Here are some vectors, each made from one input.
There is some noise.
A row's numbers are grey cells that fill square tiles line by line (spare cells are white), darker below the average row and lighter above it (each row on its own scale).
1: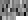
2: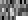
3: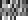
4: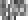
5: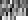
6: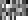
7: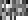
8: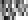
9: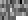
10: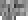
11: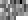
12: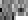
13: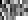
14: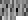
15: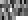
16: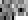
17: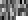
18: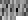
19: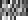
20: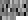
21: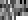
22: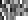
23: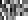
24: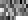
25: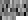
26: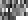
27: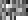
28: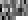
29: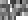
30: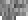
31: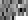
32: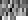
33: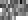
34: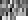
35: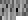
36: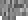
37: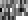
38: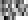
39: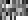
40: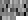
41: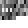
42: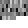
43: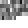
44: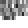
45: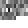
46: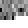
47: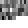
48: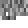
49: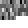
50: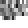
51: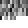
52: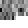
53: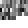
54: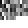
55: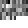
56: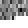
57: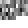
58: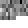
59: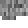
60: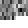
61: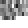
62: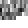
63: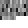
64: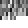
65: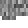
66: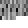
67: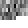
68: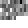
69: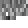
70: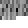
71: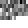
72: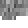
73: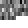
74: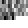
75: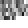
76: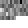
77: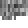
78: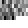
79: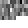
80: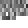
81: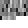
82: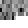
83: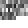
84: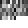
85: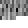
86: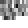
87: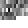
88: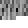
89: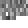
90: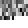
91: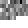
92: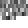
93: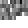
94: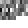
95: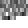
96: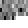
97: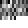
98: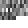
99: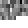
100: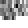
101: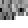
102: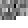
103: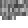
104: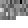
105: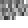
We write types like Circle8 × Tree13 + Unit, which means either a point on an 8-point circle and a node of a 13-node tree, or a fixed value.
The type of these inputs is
Line5 + List2(Circle6).
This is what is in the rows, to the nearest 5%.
About 25% of them hold a point on a 5-point line. The rest are lists of up to two points on a 6-point circle: about 5% of all rows are empty, 20% hold one and 50% two.
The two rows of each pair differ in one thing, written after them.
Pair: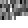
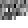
the place on the 6-point circle in item 1 of the list
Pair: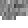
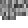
the place on the 6-point circle in item 2 of the list
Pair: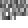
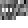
the place on the 6-point circle in item 1 of the list
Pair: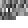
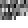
the place on the 6-point circle in item 2 of the list
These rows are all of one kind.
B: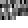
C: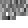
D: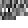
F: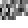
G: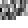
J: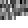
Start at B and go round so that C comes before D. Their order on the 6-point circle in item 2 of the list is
B, C, D, F, G, J.
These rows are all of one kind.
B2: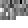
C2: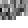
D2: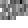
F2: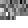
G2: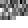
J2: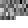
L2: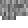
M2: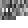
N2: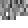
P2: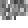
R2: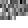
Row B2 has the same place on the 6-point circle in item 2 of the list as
L2, M2 and N2.
